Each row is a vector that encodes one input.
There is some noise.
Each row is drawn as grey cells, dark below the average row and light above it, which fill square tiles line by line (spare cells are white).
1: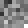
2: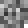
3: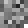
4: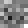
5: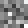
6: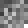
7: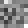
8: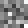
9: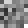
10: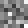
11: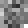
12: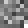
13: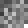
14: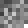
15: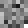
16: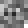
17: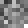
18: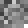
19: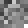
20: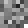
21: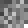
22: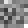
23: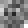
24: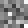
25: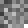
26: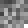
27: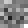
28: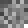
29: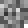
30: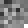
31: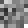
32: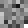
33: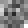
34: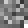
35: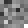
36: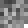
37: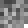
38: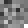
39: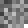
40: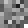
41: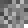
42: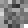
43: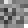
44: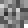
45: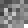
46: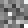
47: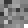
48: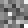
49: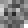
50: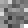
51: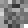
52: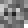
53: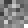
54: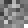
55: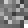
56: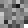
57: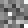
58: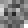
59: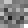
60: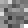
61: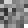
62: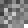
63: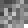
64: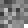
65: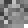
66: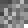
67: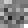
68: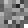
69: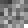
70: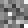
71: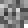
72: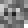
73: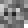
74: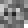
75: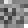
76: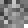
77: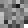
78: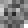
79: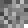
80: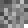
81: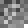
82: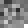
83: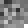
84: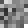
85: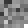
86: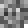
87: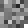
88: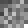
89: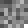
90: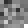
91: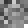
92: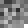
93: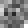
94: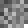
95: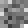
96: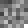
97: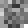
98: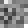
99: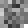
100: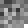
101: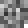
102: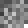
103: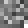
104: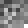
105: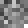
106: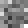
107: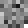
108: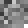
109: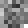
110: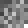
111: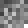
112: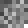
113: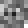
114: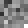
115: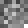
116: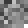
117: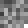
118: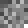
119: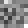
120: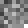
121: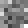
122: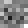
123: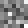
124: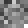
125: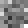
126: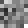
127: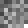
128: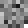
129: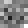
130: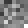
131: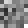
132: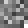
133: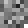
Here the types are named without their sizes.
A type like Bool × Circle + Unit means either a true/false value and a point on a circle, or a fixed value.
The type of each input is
Line × Line + Tree + Unit.
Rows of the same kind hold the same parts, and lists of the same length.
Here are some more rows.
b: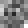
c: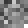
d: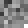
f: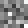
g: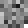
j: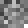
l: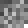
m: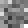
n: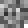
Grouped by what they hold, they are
b, g, m, n
c, d, j, l
f

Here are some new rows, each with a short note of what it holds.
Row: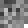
a point on each of two lines
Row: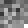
a point on each of two lines
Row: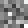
a fixed value
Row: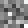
a fixed value
